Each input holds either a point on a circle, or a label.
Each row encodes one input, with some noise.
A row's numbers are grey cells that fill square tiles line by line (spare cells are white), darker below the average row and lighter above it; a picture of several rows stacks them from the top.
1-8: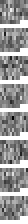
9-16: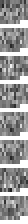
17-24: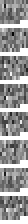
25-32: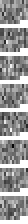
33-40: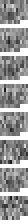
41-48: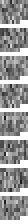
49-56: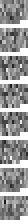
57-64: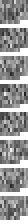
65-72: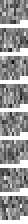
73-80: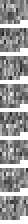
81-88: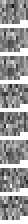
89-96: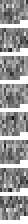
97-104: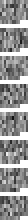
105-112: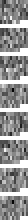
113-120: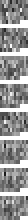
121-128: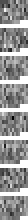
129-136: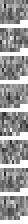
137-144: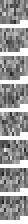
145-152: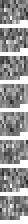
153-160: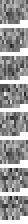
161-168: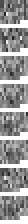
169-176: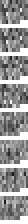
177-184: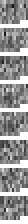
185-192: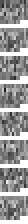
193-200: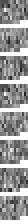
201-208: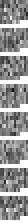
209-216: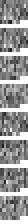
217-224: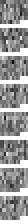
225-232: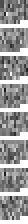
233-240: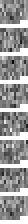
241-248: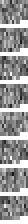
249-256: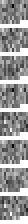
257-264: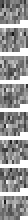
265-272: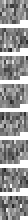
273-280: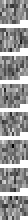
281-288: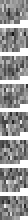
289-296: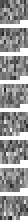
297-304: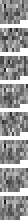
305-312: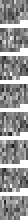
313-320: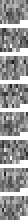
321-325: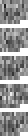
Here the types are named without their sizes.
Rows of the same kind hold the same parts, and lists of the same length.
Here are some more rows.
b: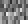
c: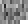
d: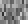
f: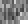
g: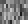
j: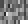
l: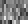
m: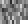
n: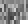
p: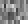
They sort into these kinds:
b, g, j, l, m
c, d, f, n, p

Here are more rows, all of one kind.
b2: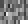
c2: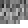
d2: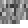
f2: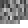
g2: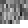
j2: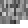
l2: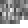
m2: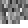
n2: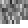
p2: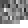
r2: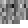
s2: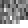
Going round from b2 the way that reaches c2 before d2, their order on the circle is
b2, c2, f2, p2, s2, g2, l2, j2, d2, r2, n2, m2.
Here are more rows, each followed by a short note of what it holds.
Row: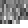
a point on a circle
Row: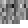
a point on a circle
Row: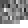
a point on a circle
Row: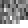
a point on a circle
